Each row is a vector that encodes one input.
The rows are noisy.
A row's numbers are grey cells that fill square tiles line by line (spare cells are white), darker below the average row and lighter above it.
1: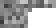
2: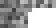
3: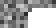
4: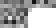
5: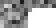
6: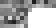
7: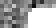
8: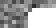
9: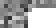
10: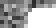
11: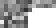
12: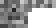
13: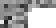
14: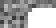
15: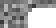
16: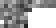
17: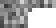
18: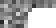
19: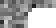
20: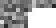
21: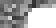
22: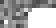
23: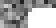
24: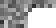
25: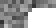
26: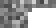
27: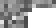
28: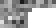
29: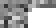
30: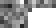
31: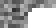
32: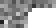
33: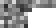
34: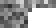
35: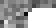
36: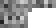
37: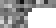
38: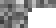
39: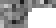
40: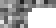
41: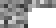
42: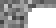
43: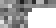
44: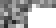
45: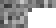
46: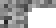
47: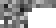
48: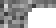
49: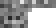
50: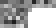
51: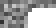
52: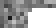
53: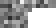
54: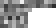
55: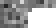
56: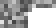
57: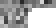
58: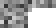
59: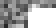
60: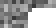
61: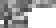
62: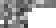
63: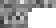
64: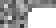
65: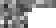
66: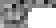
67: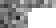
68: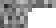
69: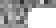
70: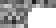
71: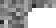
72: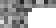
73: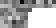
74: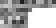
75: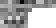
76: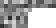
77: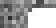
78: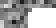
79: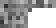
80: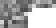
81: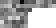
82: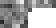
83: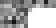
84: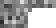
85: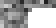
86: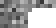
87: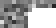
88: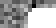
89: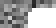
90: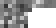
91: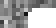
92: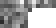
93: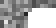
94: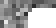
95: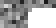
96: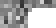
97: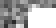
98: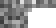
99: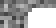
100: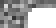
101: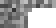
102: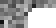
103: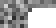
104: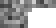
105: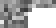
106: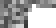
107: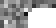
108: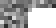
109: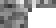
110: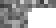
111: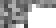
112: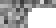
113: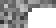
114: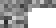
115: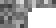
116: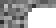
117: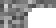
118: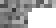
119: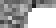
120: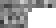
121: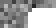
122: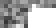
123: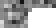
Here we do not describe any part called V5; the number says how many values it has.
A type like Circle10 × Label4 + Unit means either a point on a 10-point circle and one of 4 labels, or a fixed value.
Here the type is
Bool × (Tree7 + V5).
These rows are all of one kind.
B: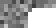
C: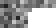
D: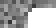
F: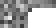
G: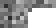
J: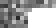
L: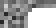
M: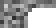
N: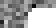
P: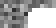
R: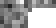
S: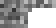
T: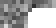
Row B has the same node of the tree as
D, G and T.
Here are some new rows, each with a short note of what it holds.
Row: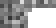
a node of a 7-node tree and a true/false value
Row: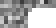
a true/false value and a value of V5
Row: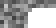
a node of a 7-node tree and a true/false value
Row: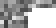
a true/false value and a value of V5
